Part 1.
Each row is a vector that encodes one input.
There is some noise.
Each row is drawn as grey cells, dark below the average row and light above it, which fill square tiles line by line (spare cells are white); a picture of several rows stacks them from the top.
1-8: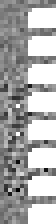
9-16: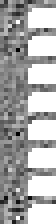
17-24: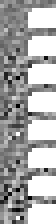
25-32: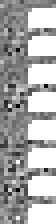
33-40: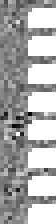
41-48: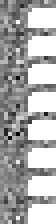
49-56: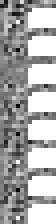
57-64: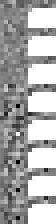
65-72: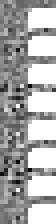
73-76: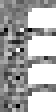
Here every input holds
a point on an 8-point line.
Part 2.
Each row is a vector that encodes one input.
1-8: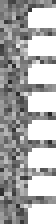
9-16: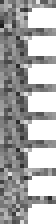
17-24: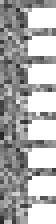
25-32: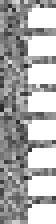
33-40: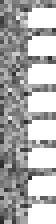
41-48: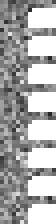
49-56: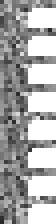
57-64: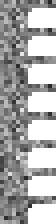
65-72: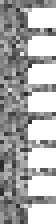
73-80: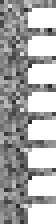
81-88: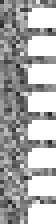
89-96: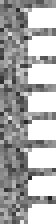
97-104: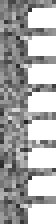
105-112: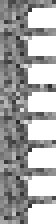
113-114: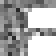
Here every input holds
a point on an 8-point circle.
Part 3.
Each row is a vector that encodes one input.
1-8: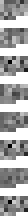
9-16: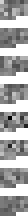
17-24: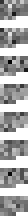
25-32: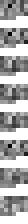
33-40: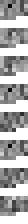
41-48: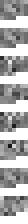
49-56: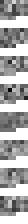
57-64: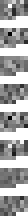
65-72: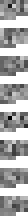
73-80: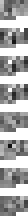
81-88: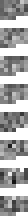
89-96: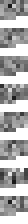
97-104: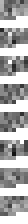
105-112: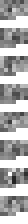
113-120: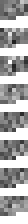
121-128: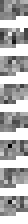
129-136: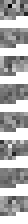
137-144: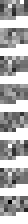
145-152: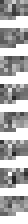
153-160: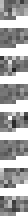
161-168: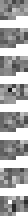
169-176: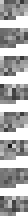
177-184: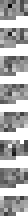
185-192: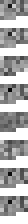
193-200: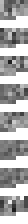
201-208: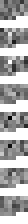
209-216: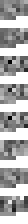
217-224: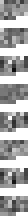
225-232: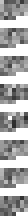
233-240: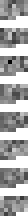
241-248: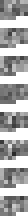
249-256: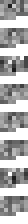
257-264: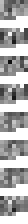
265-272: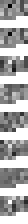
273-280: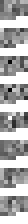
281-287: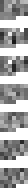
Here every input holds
a point on a 17-point line.
